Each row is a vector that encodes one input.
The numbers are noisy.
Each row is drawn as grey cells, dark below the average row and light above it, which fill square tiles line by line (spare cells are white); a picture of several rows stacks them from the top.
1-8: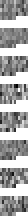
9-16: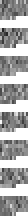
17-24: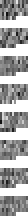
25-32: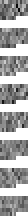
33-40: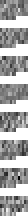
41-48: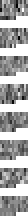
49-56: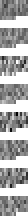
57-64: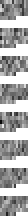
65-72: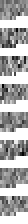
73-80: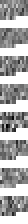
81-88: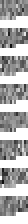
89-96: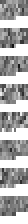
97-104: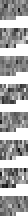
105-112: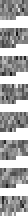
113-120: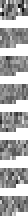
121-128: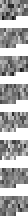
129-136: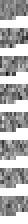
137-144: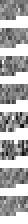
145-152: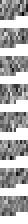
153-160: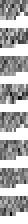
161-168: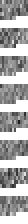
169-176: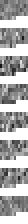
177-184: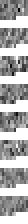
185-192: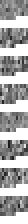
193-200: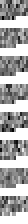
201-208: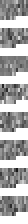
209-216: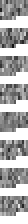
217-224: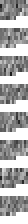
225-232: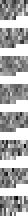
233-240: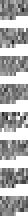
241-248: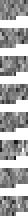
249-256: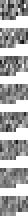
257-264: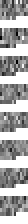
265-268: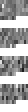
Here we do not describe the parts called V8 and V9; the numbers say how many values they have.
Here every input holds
a value of V8, together with either one of 6 labels, or a true/false value and a value of V9.
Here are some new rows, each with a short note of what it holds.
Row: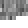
a true/false value, a value of V8 and a value of V9
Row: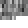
a true/false value, a value of V8 and a value of V9
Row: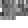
one of 6 labels and a value of V8
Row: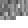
one of 6 labels and a value of V8
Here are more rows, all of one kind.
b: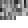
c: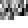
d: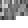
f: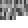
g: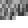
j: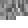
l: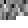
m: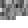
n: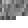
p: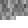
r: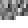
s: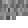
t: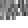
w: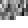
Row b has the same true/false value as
f, g and l.
